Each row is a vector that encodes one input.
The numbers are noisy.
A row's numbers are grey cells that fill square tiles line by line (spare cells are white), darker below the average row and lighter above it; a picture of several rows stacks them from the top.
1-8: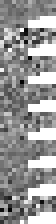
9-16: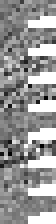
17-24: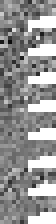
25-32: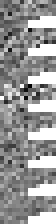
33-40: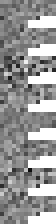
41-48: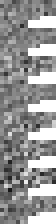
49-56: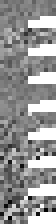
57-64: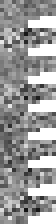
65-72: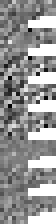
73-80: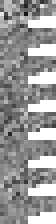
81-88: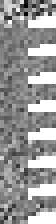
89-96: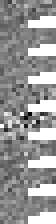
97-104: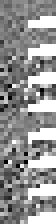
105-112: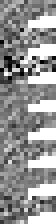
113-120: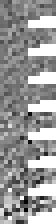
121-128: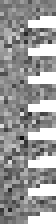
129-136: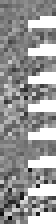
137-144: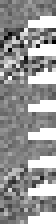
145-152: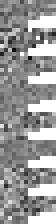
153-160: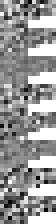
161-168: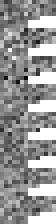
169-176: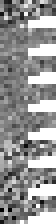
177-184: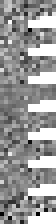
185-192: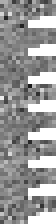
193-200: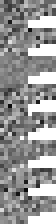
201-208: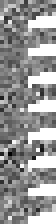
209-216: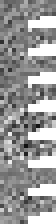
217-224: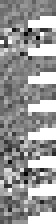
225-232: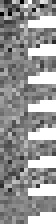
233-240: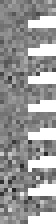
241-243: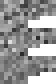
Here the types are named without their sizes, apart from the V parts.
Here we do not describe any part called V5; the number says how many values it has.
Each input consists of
a list of items, each a true/false value and a value of V5.
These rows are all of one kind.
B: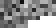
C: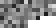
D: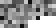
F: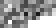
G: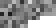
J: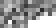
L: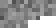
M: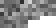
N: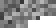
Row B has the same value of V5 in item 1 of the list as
C, F and G.
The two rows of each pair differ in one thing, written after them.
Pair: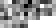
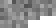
the true/false value in item 1 of the list
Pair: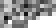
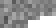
the true/false value in item 1 of the list
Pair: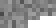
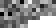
the value of V5 in item 1 of the list
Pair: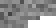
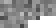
the true/false value in item 1 of the list
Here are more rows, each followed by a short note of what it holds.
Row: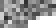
a list of two items
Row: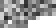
a list of two items
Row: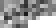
a list of two items
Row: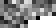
the empty list
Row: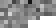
a list of three items
